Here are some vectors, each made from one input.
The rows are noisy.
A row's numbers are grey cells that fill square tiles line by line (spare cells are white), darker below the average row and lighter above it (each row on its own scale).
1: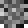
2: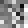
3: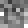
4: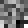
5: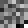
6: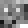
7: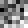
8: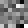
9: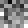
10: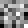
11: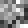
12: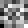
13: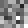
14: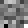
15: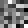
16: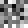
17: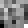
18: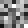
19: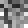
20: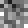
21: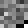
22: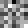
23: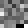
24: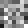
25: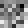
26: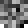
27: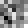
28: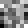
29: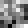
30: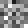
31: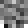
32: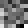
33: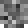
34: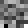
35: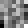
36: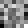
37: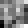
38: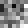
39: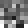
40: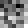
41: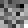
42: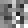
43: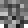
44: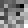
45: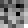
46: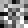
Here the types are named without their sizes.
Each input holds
either a point on a line, or three true/false values.
